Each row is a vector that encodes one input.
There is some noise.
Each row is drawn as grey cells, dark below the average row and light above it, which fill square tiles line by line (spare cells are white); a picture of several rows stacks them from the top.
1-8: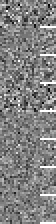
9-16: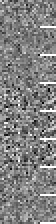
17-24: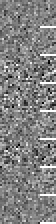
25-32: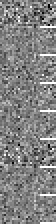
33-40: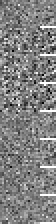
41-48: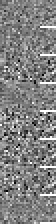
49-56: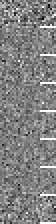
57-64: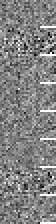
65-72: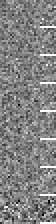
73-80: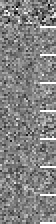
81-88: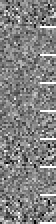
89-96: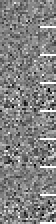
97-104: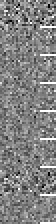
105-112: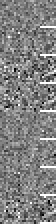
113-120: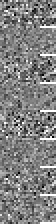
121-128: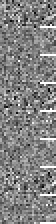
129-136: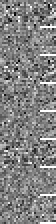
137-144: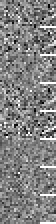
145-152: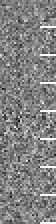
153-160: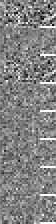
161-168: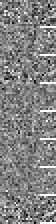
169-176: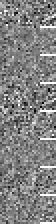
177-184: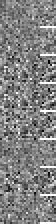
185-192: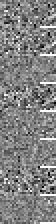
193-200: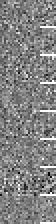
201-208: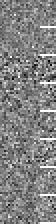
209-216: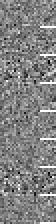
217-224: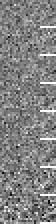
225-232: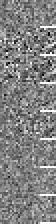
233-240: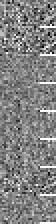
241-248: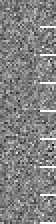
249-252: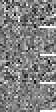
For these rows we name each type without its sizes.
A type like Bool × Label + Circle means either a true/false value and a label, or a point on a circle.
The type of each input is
Bool × Tree + (Circle + Unit) × Label.
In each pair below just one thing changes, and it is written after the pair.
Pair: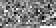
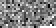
the node of the tree
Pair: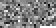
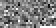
the node of the tree
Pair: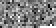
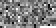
the true/false value
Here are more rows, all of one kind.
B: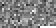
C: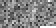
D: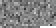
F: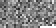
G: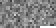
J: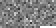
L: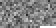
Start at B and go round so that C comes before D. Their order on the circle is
B, L, G, J, F, C, D.
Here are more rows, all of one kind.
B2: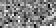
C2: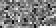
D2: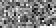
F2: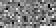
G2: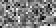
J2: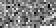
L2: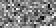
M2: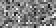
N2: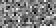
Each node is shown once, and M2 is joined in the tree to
C2, L2 and N2.
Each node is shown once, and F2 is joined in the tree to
D2.
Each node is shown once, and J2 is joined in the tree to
B2 and N2.
